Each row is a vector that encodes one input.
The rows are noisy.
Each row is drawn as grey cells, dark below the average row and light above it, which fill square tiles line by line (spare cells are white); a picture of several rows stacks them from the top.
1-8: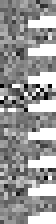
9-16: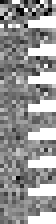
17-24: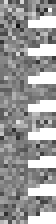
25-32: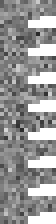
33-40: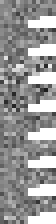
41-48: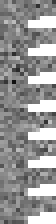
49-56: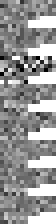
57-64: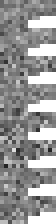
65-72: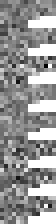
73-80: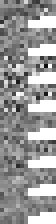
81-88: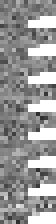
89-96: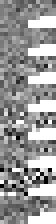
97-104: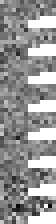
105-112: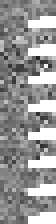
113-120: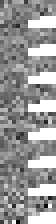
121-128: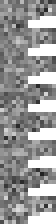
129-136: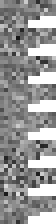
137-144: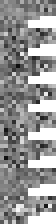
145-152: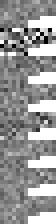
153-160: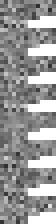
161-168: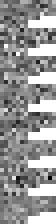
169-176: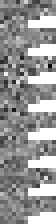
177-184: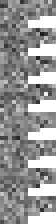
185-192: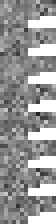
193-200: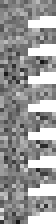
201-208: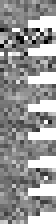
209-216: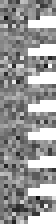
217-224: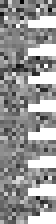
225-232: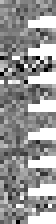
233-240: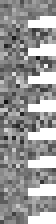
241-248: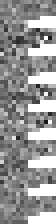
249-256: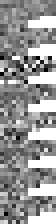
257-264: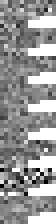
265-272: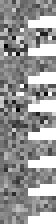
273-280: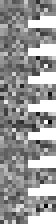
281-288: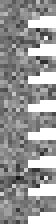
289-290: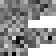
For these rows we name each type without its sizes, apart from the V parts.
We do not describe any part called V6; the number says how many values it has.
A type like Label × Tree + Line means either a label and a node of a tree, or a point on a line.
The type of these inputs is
List(Line × (Line + V6)).
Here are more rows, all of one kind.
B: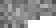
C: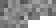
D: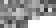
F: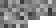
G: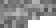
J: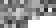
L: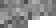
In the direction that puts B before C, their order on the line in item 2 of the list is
F, B, C, G, J, D, L.
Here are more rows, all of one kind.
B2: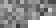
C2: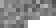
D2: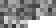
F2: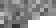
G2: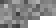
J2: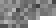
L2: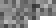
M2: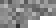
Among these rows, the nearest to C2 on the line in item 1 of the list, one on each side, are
B2 and D2.
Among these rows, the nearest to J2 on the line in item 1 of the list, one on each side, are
D2 and L2.
